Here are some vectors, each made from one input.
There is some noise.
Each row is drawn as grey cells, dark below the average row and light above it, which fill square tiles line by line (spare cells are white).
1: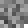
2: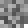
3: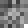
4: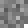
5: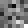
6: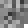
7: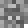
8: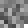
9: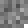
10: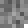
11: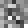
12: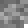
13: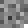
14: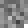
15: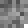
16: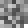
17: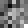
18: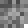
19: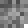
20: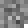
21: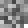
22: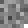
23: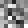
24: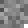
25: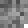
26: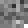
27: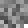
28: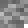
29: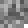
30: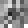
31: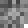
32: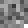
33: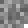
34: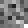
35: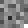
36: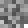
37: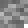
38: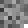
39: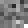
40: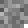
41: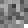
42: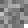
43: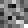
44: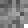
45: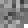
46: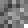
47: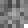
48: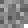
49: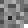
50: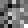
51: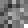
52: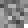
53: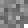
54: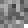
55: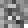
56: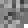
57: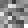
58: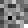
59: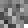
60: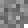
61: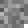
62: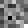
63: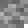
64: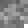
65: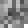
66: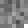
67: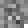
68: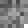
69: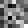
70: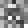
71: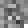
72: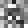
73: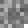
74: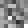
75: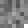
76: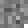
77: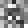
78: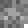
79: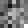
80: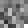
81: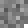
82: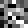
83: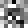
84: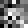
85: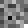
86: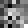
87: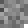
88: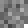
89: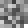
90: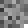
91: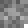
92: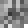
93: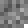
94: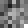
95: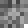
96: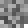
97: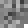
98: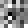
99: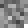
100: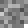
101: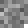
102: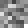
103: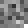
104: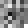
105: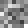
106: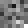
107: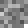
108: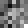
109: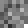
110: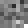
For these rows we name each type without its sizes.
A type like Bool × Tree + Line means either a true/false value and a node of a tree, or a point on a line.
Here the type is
Line.
